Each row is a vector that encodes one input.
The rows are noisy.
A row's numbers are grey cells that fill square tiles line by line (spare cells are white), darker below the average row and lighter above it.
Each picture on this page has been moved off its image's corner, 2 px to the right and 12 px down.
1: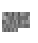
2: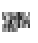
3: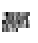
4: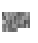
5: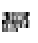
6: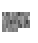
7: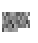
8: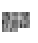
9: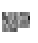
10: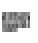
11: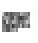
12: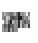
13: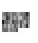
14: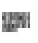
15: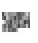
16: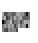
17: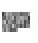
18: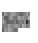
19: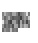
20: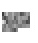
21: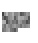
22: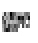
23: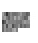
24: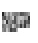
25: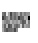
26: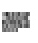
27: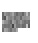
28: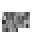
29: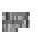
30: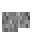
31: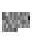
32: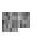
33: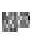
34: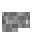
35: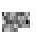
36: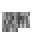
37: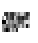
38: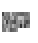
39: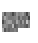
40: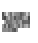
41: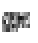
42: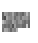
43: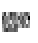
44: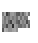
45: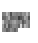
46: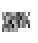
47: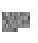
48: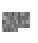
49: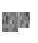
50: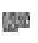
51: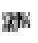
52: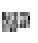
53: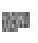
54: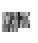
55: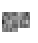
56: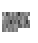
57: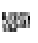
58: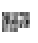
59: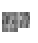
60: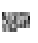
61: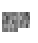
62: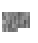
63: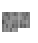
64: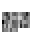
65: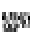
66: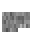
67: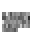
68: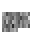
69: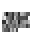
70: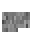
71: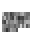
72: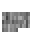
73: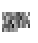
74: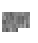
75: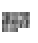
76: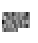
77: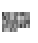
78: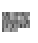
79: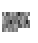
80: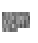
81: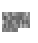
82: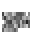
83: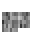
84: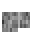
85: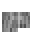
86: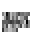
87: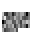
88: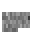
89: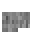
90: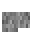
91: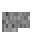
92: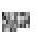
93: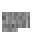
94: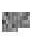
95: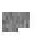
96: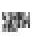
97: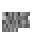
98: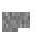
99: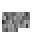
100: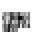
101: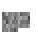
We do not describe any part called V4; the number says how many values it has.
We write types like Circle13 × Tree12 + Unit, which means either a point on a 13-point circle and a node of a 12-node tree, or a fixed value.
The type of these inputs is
Bool × Line3 × Line3 + V4 × V4.
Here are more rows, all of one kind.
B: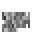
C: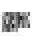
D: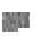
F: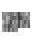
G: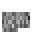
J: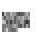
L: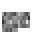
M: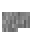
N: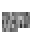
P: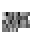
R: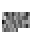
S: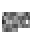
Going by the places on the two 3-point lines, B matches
C, D, J and L.
